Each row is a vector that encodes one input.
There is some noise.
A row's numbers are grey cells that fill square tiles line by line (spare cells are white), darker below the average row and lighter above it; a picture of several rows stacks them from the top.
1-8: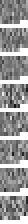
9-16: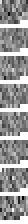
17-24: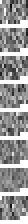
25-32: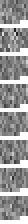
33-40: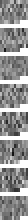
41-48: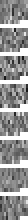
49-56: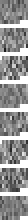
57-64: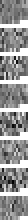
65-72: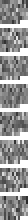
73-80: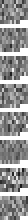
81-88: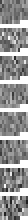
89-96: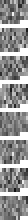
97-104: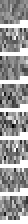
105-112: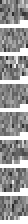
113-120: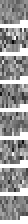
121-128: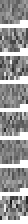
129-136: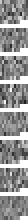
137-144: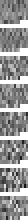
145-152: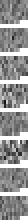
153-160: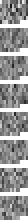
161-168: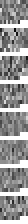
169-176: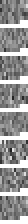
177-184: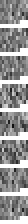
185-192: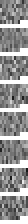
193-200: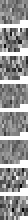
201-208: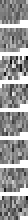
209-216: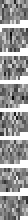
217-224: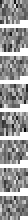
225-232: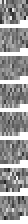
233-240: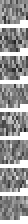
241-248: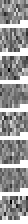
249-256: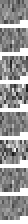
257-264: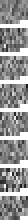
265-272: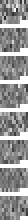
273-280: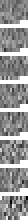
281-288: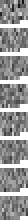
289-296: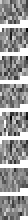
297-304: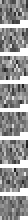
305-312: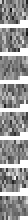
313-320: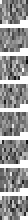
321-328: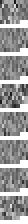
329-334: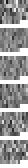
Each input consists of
either a fixed value, or a point on a 3-point line and a point on a 5-point line, or a node of an 11-node tree, or three true/false values.
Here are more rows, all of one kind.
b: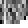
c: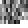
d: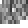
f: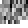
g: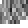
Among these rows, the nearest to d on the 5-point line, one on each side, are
f and g.
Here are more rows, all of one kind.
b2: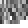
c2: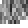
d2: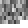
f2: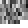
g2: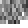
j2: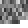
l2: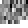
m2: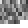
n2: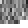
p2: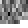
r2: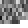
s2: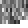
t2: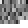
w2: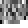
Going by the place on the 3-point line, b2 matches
c2, l2 and w2.
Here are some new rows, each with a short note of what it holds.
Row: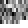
a fixed value
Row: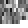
a fixed value
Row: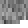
three true/false values
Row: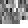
a fixed value
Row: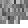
a node of an 11-node tree
